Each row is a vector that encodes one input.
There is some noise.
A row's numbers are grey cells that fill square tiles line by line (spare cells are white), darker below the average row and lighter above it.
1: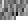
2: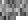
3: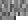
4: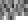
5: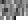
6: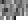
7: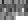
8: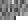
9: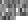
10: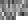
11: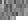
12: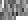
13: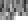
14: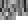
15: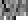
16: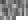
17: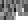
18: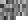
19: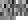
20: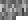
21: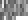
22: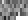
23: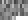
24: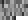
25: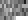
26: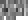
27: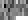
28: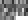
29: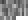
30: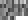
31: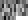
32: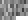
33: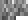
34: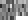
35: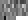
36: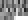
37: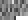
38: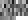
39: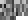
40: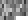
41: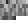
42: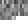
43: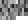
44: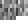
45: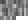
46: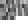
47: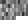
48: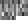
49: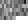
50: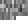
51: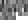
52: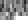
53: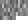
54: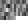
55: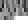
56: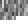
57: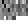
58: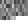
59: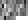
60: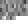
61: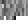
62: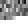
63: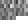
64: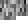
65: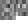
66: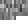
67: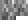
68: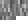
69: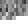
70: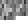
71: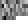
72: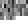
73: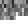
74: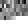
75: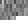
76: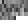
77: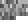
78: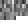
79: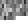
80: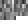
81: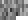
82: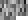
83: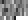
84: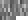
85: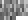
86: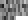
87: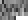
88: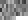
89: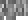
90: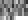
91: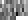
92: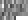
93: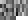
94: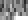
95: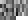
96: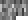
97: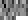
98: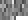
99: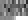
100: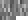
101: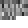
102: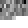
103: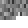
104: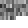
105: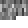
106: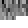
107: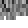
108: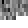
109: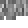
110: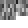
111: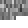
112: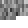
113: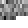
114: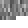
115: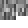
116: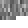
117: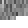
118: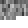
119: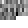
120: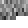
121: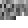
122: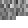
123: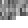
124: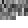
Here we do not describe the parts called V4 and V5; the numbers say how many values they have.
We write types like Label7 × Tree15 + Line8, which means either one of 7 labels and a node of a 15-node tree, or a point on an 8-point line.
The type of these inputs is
Bool × Circle6 × V4 × V5.
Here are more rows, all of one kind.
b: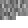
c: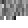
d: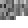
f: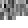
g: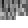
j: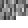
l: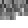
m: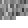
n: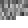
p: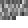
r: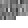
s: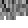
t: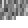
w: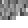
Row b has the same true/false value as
c, d, f and m.
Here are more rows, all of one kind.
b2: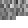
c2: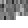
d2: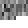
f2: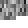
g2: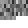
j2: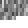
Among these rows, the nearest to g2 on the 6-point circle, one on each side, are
c2 and d2.
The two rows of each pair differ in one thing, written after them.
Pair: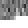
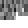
the value of V5
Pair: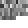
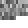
the true/false value
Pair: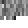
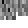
the place on the 6-point circle
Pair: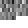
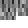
the value of V4
